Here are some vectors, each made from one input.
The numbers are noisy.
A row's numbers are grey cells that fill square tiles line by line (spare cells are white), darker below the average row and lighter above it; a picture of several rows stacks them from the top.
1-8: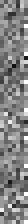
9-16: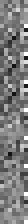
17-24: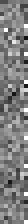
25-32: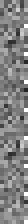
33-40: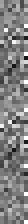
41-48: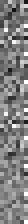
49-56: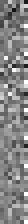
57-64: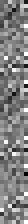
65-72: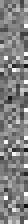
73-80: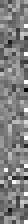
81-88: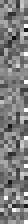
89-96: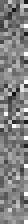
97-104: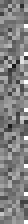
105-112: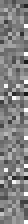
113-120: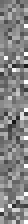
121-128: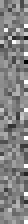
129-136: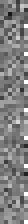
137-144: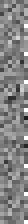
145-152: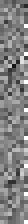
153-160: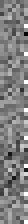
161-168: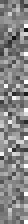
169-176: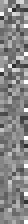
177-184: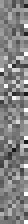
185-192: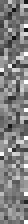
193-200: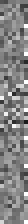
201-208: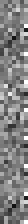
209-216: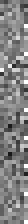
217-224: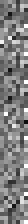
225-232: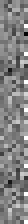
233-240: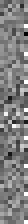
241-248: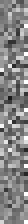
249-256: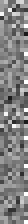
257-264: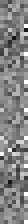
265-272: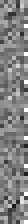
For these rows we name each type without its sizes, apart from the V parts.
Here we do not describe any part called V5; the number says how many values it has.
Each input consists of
either a point on a circle and a value of V5, or three true/false values.
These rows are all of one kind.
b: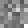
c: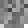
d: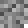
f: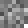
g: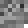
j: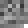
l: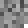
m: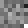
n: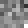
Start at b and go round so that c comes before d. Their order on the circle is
b, m, f, g, j, c, d, l, n.
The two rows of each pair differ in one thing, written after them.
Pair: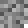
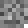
the place on the circle
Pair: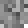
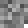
the place on the circle
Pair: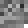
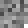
the place on the circle
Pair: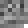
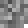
the value of V5
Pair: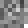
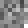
the place on the circle
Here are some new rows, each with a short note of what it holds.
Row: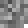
a point on a circle and a value of V5
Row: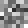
three true/false values
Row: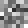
three true/false values
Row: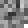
three true/false values
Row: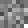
a point on a circle and a value of V5
